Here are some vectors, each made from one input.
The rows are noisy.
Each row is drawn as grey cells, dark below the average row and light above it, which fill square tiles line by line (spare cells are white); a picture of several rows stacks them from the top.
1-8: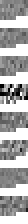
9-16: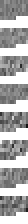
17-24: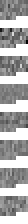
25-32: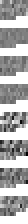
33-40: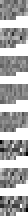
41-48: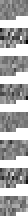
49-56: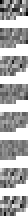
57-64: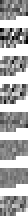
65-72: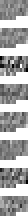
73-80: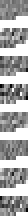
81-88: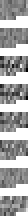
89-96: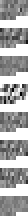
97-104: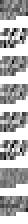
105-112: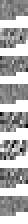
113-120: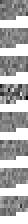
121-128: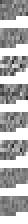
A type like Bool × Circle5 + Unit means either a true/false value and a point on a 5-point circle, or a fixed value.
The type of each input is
(Label5 + Line6) × Line6.
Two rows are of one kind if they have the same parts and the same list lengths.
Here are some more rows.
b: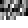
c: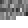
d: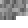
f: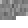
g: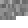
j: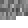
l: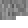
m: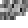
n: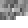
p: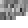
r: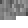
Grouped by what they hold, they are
b, f, g, m, p
c, d, j, l, n, r

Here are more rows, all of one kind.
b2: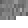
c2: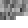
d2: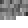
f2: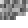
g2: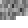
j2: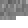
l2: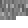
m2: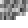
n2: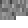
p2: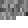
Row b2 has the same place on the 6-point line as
g2, j2 and n2.
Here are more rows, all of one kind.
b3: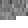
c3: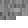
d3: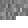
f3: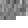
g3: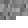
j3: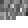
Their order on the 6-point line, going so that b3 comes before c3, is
d3, j3, f3, b3, c3, g3.
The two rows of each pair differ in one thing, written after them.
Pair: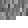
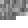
the label
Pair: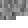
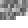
the label
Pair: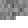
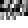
the place on the 6-point line
